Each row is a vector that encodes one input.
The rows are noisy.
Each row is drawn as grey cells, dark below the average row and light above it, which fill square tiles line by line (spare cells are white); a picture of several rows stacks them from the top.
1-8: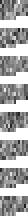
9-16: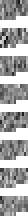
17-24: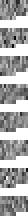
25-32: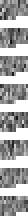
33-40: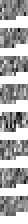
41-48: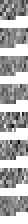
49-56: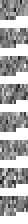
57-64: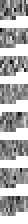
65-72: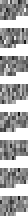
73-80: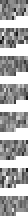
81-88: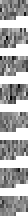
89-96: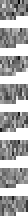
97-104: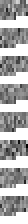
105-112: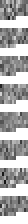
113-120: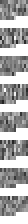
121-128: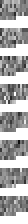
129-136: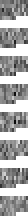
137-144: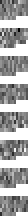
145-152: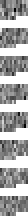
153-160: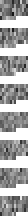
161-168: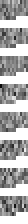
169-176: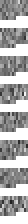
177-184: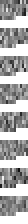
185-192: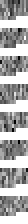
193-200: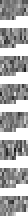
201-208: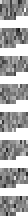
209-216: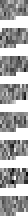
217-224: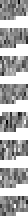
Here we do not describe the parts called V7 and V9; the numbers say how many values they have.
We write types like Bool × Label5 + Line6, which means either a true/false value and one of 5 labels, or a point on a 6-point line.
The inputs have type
(Bool × V7 × V9 + Circle8) × (Circle6 + Unit).
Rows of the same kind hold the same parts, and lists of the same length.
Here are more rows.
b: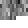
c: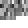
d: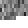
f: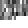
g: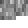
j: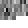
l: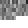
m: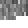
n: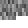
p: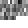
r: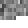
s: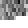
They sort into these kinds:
b, c, f, s
d, p
g, l, m, n
j, r

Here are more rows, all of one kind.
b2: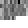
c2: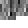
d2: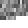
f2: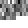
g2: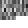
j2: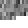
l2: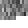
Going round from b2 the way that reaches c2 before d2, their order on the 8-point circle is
b2, c2, l2, j2, d2, g2, f2.
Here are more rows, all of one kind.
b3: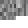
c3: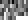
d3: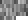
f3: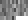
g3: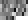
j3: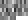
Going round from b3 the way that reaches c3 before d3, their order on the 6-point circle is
b3, g3, f3, c3, d3, j3.
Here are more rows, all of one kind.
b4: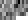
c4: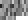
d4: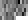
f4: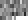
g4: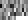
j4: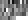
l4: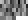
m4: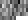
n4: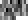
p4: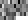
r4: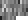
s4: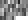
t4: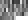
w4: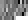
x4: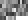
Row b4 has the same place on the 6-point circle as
c4, f4, g4 and x4.
